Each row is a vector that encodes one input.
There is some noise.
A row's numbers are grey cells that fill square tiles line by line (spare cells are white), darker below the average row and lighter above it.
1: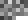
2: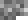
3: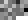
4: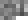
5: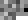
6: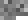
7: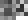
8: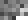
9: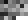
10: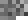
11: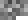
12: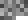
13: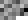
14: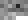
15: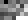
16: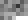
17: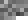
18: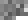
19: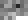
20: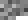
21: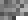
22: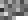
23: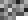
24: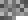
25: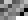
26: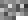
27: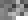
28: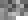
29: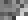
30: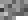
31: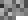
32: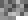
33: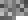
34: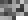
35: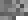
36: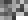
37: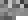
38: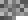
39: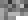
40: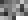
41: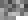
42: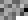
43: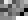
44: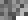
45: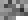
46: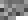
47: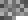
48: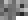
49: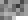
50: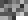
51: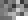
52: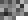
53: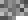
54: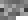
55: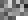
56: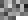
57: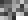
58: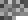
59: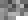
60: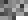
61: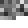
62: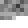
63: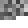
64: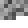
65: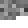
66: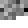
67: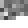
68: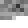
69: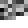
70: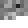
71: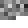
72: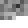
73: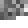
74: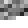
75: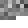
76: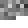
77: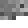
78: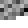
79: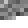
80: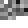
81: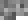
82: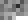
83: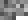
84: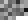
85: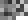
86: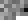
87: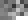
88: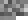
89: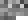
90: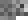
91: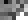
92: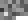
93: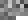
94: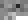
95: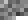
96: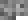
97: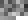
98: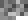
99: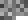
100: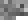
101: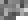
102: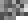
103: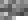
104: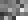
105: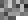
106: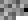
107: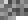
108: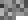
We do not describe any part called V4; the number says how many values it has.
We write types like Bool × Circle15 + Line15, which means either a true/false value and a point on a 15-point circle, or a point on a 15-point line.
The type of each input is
Line5 × Line5 × Line5 + V4.
